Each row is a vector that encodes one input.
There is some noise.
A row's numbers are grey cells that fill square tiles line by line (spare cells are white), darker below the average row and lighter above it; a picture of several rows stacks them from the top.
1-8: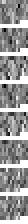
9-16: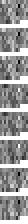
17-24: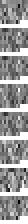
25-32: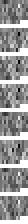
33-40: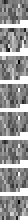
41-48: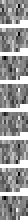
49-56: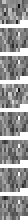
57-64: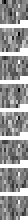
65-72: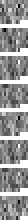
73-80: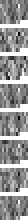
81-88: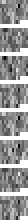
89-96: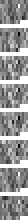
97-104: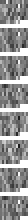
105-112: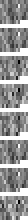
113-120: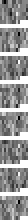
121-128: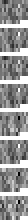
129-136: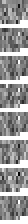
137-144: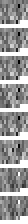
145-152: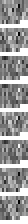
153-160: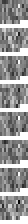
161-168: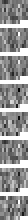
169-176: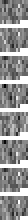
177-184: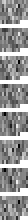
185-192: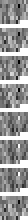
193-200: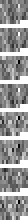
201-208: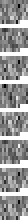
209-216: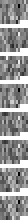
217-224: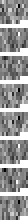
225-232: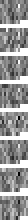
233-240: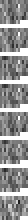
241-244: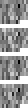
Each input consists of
either a point on a 9-point circle, or a fixed value, or one of 8 labels, a point on each of two 4-point lines and a true/false value.
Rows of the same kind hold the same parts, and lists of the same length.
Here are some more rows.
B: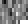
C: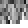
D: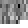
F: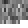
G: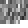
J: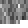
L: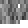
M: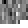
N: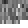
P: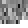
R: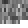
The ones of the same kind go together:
B, F, G, J, L, M, N, R
C
D, P

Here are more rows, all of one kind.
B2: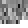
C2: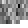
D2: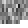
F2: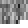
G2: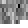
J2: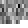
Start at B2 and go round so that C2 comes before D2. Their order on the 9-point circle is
B2, F2, G2, C2, J2, D2.
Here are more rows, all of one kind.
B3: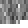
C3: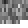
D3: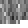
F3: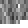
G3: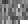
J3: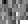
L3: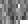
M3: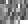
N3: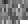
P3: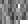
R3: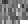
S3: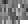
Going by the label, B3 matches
M3, R3 and S3.
